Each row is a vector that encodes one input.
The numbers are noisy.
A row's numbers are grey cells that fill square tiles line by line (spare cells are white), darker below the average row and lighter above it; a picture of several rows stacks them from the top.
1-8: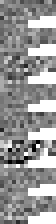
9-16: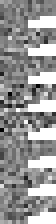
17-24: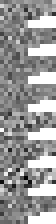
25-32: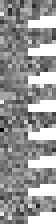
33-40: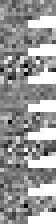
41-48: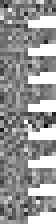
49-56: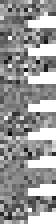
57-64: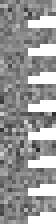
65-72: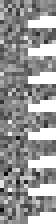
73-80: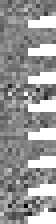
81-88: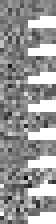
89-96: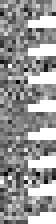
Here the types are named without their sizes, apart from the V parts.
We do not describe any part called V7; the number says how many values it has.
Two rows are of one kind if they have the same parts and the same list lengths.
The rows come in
3 kinds.
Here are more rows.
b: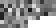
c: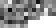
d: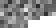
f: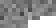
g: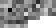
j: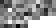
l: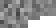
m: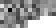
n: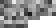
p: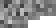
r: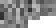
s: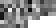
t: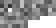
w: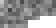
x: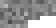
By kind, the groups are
b, d, l, m, n, p, w, x
c, f, g, j, r, s
t

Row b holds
three true/false values and a value of V7.
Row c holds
a value of V7.
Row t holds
a point on a line.
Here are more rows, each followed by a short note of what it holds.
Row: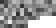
a value of V7
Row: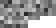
three true/false values and a value of V7
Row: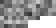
three true/false values and a value of V7
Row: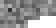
three true/false values and a value of V7
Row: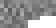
three true/false values and a value of V7
